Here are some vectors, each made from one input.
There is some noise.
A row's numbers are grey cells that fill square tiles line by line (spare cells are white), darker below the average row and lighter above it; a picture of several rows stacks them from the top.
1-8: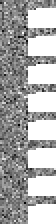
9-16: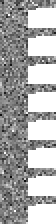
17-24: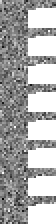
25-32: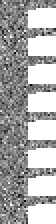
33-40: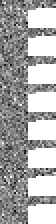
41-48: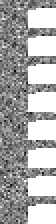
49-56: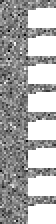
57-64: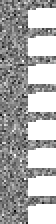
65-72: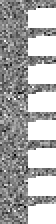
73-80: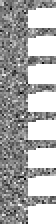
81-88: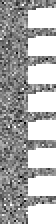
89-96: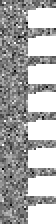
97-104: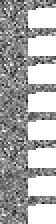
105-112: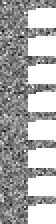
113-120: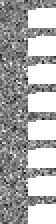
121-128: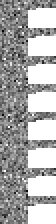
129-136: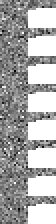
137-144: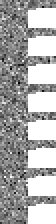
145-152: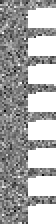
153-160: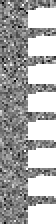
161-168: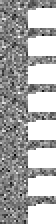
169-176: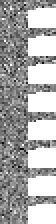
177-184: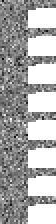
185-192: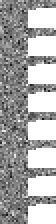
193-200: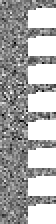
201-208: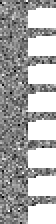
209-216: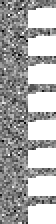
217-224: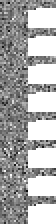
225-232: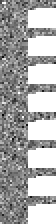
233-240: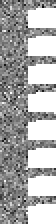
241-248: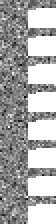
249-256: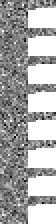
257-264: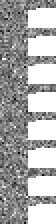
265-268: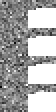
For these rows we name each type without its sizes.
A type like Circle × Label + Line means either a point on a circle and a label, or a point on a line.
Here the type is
(Circle + Unit) × Line.
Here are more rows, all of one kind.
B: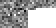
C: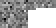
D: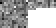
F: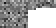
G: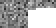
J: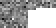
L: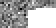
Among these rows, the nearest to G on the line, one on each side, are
D and J.
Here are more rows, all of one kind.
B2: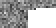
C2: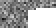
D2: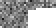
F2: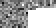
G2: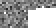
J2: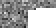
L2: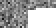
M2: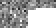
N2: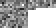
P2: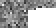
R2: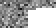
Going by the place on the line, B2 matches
C2, G2 and P2.
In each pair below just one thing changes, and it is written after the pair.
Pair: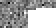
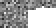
the place on the circle
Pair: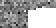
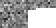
the place on the circle
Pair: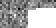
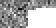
the place on the line
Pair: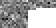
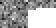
the place on the line
